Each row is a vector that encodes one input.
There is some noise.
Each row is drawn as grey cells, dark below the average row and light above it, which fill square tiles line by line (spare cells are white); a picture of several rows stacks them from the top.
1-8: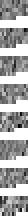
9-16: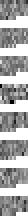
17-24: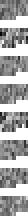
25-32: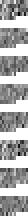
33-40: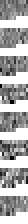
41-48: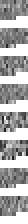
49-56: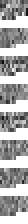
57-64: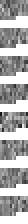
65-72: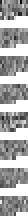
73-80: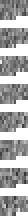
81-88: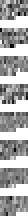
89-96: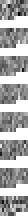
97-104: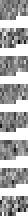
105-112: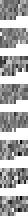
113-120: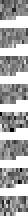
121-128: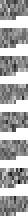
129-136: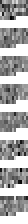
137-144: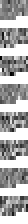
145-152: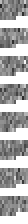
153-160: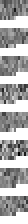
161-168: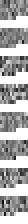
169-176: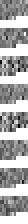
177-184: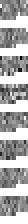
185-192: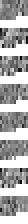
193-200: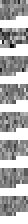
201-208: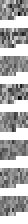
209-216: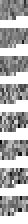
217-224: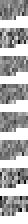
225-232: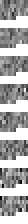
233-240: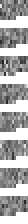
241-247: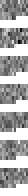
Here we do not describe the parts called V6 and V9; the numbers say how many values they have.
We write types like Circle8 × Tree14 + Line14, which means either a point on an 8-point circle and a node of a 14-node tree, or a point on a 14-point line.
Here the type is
(Bool × Bool × Bool + V9) × V6 + Line5 + Line8.
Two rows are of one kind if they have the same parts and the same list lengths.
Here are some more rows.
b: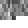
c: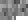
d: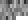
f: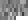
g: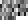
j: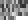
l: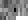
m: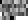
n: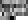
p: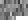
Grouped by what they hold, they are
b, d, l
c, f, p
g
j, m, n

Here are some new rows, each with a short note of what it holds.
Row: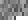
three true/false values and a value of V6
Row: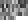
a point on a 5-point line
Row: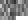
a value of V6 and a value of V9
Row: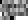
a point on a 5-point line
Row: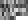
a point on a 5-point line
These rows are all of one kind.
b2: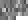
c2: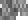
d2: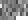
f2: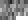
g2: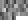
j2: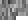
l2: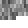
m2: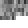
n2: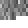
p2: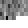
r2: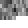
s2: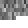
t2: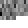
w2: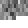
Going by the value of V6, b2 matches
c2, j2, l2 and r2.
